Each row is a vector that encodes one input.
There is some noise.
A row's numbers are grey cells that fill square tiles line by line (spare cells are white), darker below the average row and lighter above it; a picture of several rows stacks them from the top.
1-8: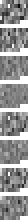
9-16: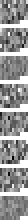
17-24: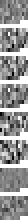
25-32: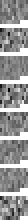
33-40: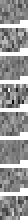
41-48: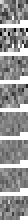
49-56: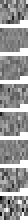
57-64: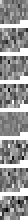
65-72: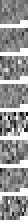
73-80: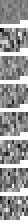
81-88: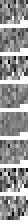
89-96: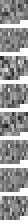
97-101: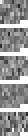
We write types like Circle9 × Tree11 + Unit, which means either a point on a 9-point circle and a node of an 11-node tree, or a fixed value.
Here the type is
(Bool × Bool × Bool × Bool + Label6) × Tree7.
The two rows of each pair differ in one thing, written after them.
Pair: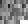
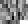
one of the four true/false values
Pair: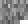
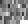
one of the four true/false values
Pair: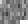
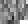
the node of the tree
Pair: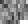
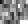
one of the four true/false values
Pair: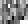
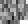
the node of the tree
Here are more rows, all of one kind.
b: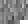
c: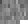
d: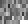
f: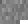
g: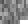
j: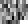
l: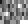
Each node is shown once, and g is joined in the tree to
b.
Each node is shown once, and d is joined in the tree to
c and l.
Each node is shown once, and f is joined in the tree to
c and j.
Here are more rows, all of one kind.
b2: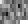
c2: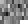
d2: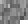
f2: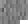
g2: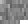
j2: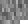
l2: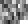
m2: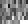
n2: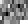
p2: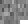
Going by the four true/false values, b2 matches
c2 and d2.
